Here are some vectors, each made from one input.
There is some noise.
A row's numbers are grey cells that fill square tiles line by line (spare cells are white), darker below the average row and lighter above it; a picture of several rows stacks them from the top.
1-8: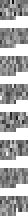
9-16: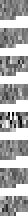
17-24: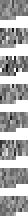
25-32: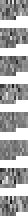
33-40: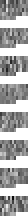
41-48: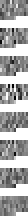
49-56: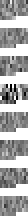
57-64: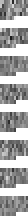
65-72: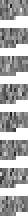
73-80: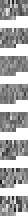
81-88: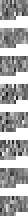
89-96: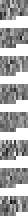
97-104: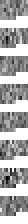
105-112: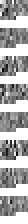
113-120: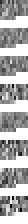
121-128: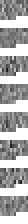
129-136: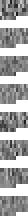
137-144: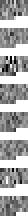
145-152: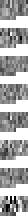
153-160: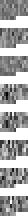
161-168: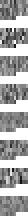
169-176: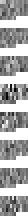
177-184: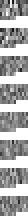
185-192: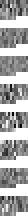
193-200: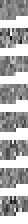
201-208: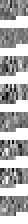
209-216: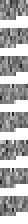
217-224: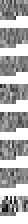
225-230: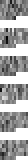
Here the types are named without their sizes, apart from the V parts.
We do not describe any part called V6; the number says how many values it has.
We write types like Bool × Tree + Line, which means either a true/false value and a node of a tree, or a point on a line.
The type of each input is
Bool × Tree + Line × (Line + V6).
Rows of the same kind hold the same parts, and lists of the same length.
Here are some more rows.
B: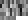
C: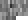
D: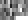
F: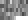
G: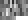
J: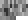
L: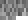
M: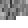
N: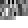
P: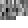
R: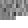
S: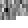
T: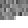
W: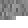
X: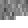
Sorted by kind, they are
B, P
C, F, G, M, N, W
D, J, L, R, S, T, X

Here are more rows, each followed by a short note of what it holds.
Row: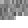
a node of a tree and a true/false value
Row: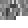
a point on each of two lines
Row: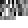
a point on a line and a value of V6
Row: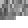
a node of a tree and a true/false value
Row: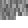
a node of a tree and a true/false value
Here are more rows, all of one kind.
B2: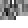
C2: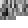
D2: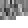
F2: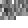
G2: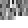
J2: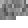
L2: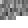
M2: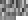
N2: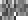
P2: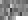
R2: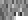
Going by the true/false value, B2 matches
D2, F2, L2 and P2.
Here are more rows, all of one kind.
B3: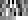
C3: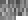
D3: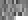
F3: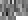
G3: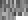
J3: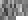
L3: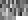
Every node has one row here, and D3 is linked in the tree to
F3 and L3.
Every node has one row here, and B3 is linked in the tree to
G3.
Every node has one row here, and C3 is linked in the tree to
J3.
